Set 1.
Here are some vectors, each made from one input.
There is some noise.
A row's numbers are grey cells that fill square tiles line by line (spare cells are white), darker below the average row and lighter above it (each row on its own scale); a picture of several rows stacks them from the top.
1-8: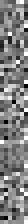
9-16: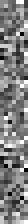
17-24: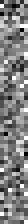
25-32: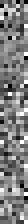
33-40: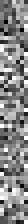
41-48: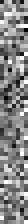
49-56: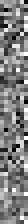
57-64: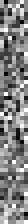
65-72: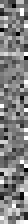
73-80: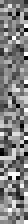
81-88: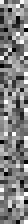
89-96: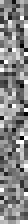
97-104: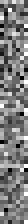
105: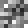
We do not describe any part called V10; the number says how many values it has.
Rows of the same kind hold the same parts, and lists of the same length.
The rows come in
2 kinds.
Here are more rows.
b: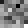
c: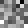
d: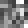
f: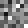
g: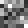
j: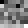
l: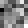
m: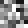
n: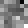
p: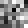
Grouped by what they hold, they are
b, c, j, m, n
d, f, g, l, p

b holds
one of 6 labels.
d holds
one of 7 labels and a value of V10.
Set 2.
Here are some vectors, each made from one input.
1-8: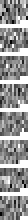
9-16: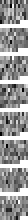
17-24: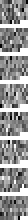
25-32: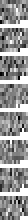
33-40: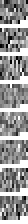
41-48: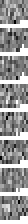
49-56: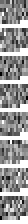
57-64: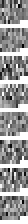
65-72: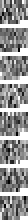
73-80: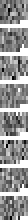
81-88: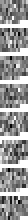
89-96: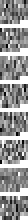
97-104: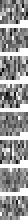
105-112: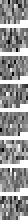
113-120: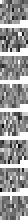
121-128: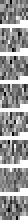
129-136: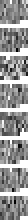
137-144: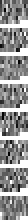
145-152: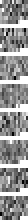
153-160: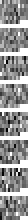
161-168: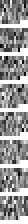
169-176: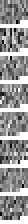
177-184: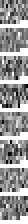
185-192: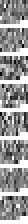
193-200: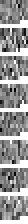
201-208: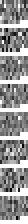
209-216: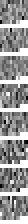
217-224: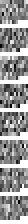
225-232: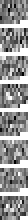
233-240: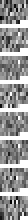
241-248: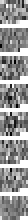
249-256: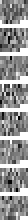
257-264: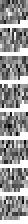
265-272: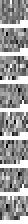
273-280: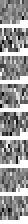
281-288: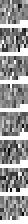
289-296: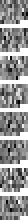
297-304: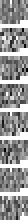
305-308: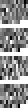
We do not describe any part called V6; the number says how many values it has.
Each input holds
four true/false values, together with either a point on a 17-point circle, or a value of V6.
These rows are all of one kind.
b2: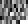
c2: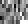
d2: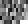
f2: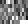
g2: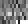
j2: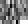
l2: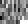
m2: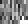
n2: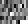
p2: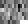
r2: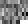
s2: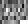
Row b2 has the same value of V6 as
n2, r2 and s2.
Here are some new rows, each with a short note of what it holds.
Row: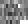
a point on a 17-point circle and four true/false values
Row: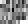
a point on a 17-point circle and four true/false values
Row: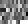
four true/false values and a value of V6
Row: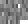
a point on a 17-point circle and four true/false values
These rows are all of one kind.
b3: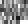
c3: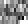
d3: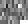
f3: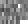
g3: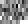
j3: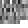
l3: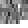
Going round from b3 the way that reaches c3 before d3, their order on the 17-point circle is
b3, f3, l3, g3, c3, d3, j3.
